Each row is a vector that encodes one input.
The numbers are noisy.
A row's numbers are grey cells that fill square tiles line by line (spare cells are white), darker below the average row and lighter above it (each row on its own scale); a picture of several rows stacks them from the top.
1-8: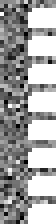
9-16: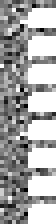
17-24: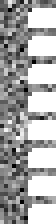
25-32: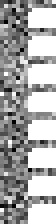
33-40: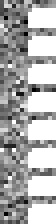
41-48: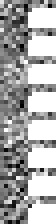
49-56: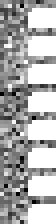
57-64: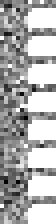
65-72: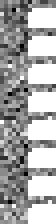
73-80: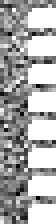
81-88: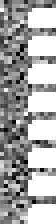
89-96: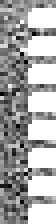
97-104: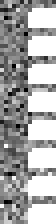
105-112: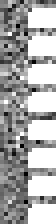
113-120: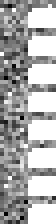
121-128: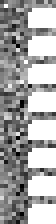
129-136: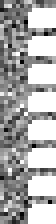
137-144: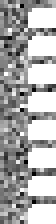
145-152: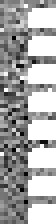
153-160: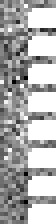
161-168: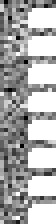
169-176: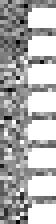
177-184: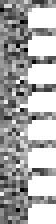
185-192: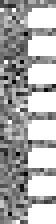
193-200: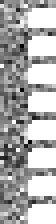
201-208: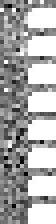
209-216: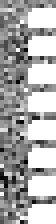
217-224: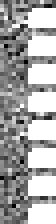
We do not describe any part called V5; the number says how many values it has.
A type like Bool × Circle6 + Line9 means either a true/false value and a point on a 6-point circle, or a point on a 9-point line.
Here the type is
Bool × (Line7 + V5) + Tree10.
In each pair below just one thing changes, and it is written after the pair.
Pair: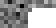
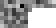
the value of V5
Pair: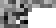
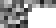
the true/false value
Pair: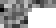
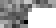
the true/false value
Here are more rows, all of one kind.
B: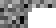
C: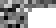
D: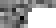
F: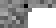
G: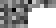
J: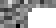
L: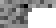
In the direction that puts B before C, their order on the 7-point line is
F, L, B, D, C, J, G.
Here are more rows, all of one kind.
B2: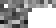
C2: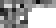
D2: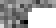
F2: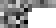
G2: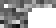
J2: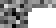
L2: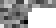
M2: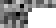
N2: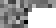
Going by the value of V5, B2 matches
G2 and J2.
